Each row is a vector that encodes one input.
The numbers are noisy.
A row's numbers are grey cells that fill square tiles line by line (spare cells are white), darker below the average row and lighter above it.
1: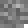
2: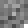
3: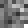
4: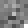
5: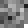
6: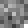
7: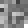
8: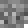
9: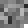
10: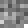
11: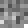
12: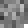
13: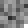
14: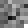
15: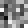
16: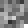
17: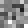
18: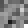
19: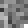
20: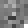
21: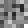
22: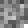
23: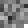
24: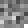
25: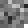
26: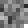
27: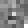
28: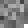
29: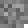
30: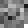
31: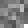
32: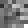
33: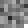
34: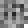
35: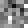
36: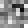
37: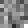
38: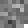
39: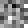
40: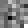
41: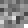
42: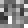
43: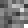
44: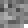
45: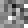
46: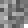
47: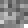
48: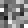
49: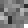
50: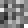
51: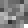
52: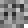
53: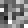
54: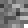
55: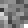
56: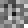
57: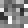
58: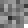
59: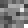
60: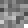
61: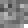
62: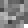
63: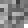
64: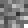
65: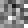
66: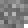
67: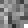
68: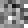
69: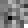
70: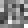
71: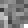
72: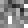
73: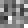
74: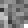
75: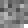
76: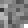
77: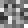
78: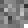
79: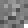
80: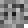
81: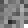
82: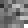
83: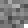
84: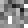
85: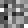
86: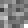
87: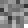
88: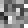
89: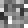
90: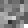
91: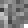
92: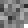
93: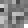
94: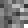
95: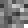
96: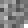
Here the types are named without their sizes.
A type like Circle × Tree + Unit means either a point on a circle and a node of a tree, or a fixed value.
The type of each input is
Bool × Bool × Bool × Bool × Line.
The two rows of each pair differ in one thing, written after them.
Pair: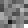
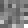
the place on the line
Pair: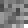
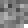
one of the four true/false values
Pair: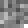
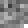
the place on the line
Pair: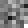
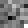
the place on the line
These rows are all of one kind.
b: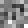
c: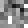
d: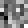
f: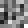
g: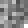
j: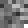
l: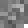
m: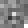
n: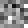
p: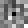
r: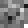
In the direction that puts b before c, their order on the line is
n, r, l, p, j, f, b, c, g, m, d.
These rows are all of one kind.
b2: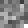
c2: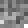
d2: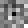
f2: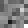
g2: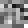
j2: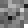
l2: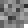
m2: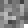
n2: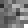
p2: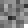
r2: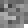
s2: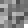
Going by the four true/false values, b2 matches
c2, m2 and r2.
